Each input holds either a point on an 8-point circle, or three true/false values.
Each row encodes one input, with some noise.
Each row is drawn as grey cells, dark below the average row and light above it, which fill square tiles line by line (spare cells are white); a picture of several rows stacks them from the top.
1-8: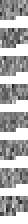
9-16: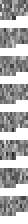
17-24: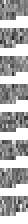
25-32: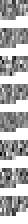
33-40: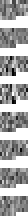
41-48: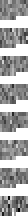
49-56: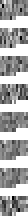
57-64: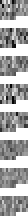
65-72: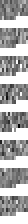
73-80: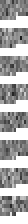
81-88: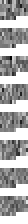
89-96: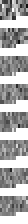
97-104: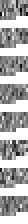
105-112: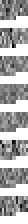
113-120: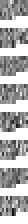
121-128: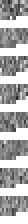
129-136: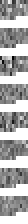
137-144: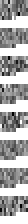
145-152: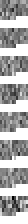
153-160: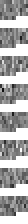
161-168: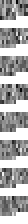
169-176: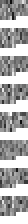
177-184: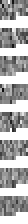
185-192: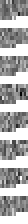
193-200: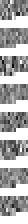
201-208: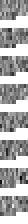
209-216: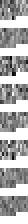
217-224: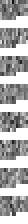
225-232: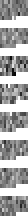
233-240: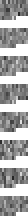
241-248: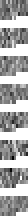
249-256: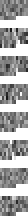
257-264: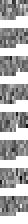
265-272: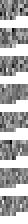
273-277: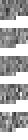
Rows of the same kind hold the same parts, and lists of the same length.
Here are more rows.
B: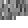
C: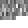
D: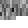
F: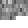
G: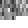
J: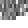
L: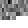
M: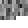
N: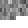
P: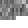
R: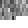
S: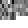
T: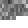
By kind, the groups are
B, C, F, J, M, N, S
D, G, L, P, R, T

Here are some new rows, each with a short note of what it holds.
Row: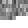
three true/false values
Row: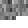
a point on an 8-point circle
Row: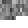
a point on an 8-point circle
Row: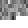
three true/false values
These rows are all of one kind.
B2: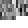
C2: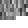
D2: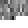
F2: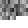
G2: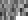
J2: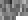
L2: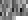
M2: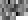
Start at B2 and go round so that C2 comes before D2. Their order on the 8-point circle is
B2, C2, M2, G2, J2, D2, F2, L2.
